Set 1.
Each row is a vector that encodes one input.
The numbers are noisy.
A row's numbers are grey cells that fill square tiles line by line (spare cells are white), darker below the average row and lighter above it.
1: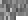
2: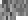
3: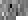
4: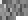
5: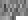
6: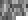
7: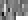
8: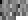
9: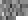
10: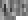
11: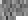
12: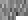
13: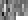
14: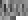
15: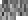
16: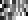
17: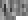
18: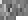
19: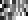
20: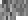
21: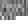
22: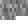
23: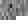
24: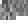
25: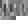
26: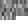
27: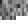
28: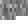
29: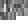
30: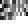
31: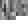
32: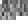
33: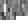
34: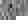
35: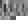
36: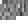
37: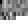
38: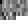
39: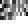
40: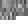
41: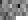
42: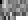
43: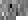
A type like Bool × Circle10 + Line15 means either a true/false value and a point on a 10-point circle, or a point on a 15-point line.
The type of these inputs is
Bool × Bool × Bool × Line3 × Line3 + Unit.
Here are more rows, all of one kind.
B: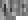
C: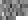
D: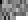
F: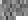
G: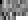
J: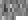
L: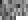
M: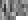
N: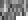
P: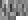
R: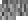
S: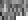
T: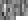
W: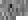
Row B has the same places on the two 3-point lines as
F, N and W.
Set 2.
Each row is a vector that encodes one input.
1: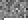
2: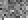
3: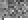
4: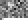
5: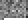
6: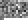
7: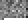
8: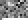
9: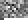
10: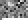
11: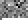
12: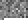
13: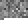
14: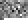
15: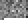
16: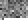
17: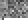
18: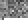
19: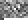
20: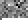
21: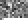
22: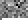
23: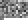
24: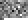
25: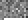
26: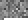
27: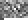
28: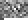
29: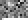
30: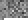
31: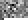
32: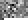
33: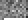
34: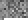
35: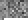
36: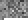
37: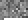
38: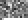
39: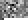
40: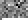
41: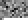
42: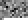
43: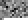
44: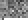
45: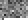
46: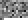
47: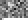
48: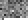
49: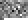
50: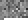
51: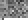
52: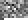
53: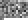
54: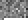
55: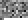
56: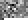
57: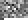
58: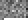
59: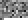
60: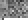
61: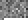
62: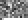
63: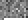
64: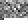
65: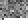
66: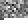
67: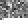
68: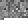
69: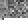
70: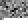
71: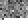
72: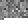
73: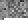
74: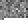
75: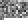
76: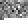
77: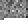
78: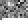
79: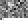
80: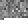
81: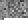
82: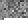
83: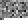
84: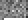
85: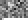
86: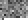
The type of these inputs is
Line6 + Line11.
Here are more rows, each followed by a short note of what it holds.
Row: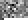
a point on an 11-point line
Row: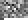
a point on an 11-point line
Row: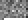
a point on a 6-point line
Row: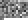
a point on an 11-point line
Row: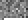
a point on a 6-point line
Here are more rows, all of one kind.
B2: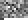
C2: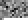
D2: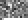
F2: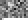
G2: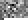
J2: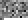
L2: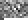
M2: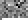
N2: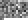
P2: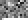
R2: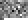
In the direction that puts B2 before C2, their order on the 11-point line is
G2, B2, L2, R2, N2, J2, C2, D2, F2, P2, M2.
